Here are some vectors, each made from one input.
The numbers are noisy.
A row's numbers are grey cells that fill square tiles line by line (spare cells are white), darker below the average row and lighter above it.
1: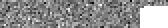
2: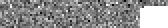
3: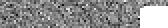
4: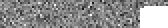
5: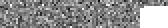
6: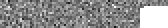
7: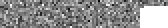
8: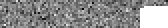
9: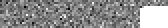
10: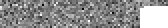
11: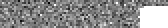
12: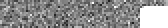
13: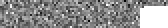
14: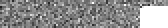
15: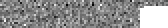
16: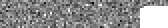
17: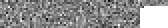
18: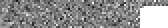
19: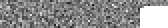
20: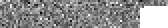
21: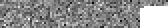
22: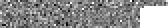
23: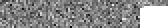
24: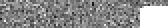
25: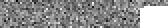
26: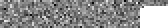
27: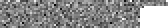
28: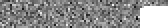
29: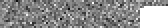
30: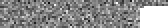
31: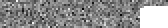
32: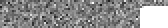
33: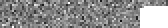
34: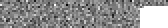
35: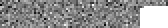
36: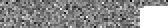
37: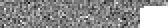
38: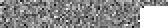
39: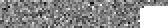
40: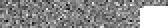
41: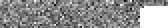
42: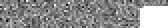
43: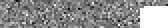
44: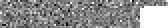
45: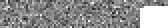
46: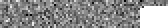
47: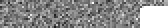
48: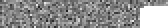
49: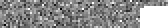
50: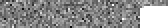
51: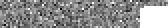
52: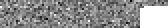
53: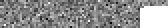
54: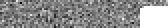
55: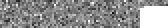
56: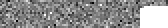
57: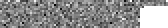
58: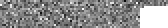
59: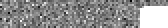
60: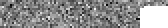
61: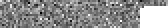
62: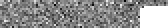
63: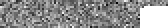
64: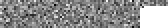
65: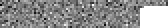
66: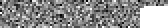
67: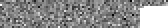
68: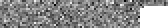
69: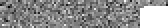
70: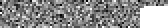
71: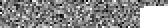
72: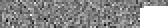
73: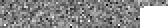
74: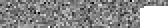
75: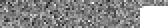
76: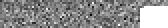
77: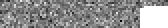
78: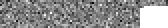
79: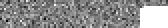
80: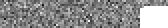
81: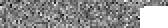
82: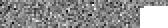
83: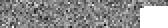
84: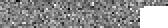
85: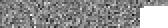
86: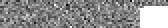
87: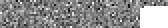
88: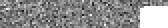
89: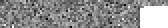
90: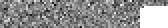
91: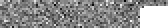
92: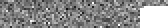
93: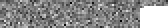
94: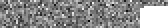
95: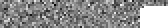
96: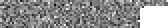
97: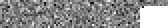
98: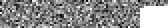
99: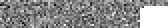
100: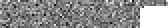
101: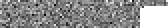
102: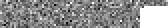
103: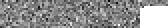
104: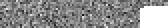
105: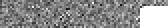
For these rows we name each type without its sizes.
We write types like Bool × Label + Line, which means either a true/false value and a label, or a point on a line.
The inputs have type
List(Line × Line).
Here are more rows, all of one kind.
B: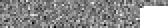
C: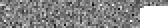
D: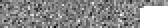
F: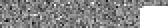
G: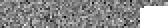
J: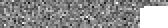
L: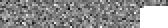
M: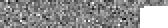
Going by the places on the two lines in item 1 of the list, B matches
D and F.
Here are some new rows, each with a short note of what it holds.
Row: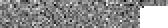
a list of one item
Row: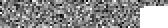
the empty list
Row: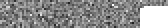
a list of two items
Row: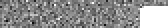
a list of two items
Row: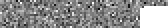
a list of one item
